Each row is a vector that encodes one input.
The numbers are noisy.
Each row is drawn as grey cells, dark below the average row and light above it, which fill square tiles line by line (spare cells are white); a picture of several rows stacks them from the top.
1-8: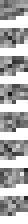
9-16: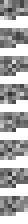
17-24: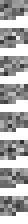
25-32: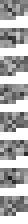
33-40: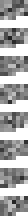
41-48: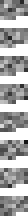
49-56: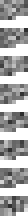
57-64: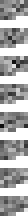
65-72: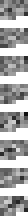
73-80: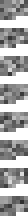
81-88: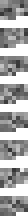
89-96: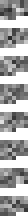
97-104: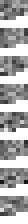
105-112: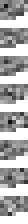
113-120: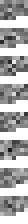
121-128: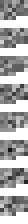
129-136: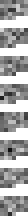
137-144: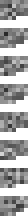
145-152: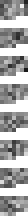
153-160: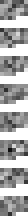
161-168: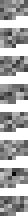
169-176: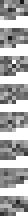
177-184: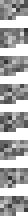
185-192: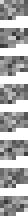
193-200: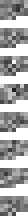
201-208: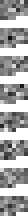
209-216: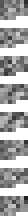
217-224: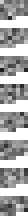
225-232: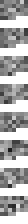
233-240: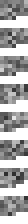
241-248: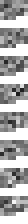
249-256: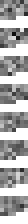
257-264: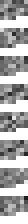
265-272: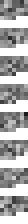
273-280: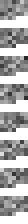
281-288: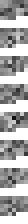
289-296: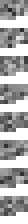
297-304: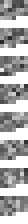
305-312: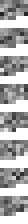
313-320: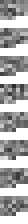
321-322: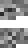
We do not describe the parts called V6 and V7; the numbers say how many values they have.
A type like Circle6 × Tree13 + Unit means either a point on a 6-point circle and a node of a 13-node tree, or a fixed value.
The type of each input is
Bool × (Label10 + V6 × V7) + Line11.
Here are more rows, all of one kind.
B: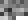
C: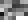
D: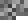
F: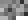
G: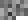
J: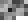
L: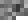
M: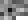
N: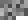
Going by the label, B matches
G and N.
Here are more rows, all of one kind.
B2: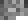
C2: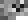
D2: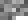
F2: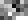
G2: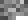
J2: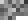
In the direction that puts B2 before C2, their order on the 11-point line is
B2, G2, C2, D2, J2, F2.
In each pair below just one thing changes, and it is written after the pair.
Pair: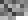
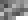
the true/false value
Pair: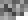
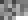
the value of V6
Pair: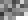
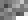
the true/false value
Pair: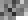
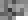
the value of V7
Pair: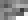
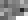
the value of V7
